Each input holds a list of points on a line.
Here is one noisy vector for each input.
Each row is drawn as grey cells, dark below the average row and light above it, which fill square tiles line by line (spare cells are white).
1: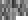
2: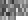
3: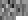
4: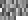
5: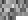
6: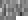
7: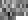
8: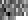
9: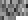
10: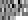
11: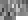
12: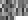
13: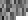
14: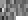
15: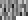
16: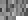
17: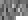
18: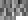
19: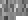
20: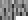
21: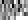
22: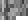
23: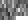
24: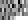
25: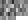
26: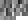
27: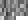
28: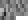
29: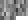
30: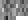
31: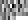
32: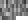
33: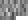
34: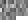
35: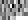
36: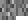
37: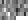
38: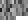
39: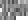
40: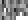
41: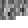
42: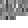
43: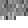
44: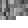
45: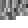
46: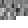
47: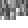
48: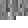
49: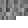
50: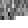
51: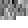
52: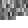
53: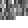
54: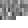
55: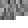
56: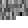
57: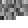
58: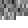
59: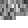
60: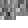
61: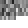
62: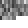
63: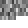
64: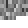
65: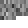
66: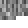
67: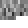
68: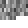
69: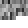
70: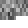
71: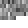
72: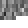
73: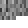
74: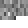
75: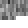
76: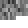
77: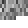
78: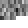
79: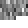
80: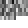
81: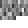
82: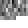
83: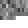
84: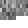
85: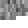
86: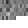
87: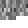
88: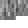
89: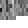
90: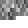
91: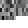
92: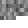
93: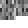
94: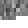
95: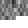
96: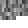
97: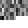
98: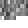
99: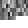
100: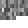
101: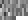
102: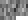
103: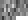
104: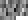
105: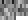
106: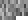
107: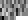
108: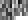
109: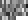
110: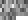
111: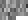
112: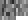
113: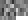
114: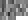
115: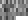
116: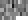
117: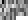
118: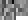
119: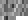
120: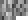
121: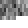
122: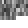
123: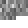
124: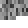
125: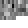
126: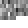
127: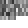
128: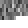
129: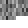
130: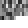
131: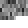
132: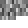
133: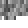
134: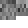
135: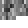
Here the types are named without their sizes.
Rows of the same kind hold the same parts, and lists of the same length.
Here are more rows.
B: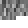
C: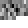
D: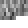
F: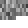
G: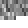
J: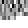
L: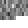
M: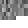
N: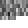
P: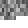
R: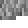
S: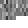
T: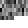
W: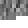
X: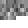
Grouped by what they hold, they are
B, F, L, N, P, W
C, D, G, M, R, S, T, X
J

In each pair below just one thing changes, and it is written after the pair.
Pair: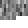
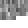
the place on the line in item 2 of the list
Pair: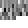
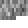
the place on the line in item 2 of the list
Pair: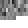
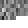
the place on the line in item 1 of the list
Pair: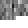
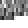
the place on the line in item 1 of the list
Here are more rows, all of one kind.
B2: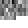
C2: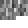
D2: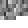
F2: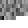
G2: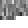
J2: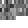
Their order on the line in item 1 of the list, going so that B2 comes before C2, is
B2, C2, G2, F2, J2, D2.
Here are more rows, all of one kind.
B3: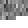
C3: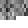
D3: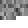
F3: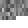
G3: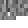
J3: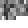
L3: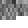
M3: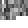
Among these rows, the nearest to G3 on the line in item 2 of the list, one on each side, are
J3 and L3.
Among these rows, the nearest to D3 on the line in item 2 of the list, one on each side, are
B3 and L3.
